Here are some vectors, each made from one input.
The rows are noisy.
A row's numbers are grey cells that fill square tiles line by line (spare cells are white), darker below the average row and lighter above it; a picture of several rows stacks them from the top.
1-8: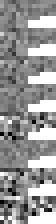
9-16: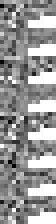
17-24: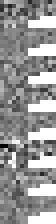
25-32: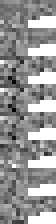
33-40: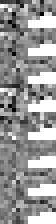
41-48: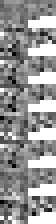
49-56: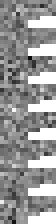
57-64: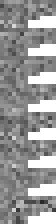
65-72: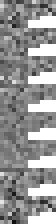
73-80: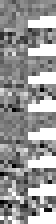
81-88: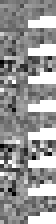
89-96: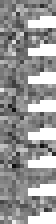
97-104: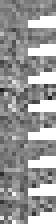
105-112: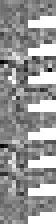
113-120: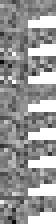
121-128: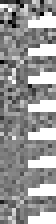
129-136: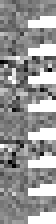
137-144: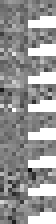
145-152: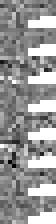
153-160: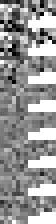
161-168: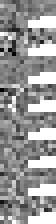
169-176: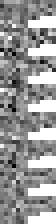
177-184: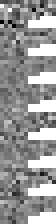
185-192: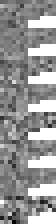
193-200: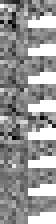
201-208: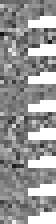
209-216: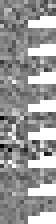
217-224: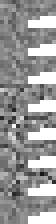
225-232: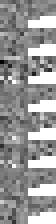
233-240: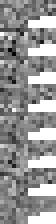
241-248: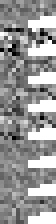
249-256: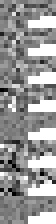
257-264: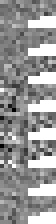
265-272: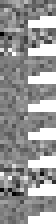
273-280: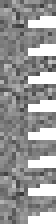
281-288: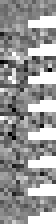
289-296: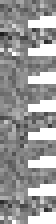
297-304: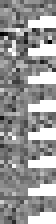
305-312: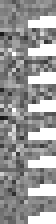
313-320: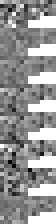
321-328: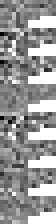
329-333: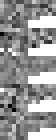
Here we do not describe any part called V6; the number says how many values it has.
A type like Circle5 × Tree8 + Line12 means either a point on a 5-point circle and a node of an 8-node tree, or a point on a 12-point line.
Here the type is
Line7 + List2(Bool × V6).
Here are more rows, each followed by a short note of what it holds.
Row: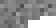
a list of one item
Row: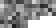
a point on a 7-point line
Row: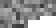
a point on a 7-point line
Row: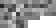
a point on a 7-point line
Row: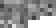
a list of one item
